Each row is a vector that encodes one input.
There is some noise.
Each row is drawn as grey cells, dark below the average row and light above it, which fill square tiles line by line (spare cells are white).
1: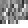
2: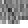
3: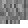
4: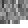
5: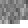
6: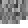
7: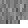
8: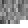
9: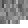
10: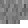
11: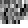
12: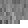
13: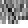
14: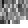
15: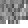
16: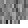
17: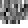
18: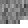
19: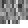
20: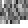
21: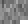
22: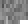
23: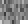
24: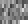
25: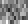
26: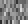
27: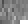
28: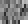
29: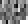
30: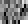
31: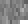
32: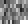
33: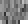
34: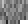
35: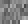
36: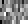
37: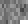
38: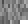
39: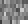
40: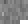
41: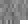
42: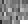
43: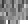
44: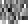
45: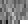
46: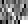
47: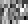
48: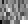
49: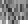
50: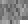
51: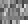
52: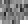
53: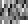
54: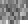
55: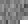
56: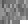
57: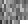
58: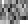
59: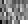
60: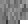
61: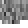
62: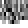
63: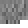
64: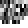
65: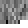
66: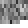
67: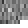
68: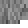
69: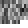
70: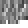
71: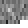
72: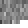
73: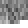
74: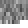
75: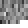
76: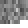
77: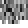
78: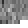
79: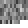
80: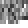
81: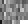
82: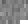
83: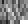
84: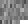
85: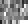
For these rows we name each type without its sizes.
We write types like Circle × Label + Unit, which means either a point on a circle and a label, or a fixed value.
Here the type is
Tree × Tree × (Tree + Unit) + Unit.
